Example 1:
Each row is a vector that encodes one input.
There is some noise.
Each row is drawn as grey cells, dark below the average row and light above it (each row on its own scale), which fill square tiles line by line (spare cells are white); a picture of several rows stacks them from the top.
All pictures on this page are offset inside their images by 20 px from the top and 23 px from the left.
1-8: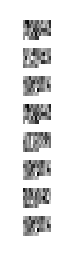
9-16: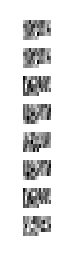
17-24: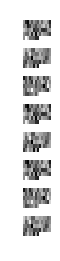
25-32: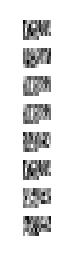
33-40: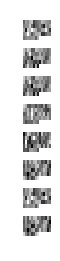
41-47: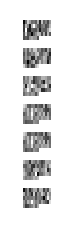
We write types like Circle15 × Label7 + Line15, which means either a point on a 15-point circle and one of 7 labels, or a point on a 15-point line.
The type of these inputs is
Label8.
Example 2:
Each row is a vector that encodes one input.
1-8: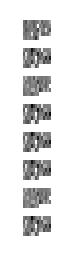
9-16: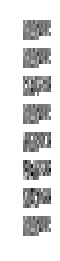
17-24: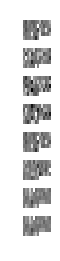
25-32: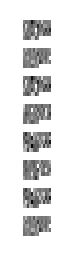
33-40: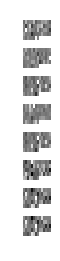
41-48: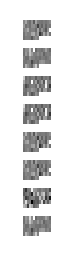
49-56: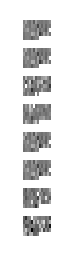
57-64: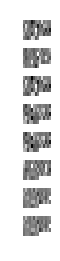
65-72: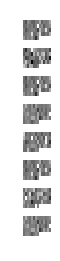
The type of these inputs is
Label7.
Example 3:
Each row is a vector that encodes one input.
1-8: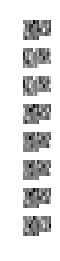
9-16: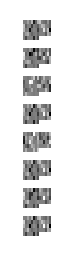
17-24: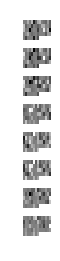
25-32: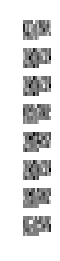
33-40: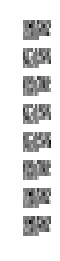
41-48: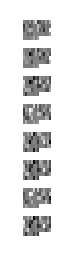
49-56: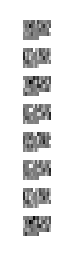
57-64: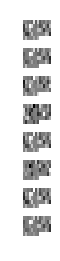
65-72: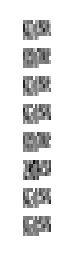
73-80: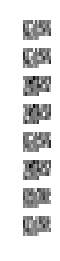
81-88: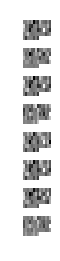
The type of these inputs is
Line8.
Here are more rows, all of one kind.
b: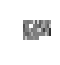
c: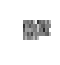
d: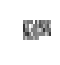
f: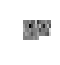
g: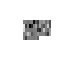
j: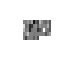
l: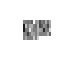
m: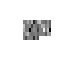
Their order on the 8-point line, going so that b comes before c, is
b, d, l, c, f, g, j, m.
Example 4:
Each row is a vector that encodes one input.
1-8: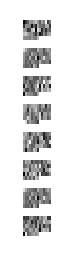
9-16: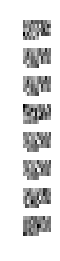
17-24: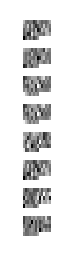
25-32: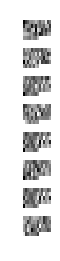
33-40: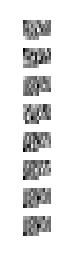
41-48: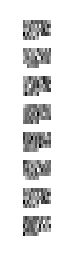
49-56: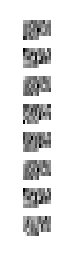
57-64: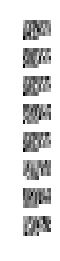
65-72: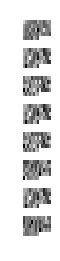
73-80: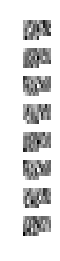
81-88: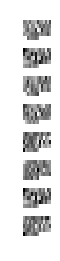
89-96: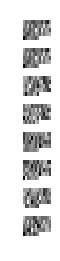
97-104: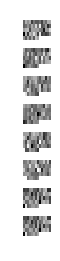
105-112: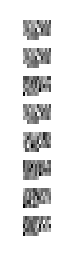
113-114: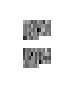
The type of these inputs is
Circle13 + Unit.
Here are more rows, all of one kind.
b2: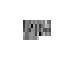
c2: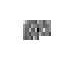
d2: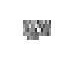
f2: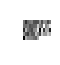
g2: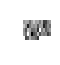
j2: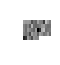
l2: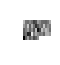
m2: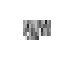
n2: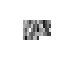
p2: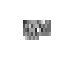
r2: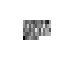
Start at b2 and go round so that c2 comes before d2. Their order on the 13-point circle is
b2, f2, r2, l2, j2, c2, n2, g2, m2, d2, p2.
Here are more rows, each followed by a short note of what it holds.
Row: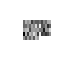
a fixed value
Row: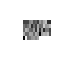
a point on a 13-point circle
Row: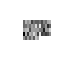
a fixed value
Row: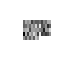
a fixed value
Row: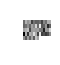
a fixed value
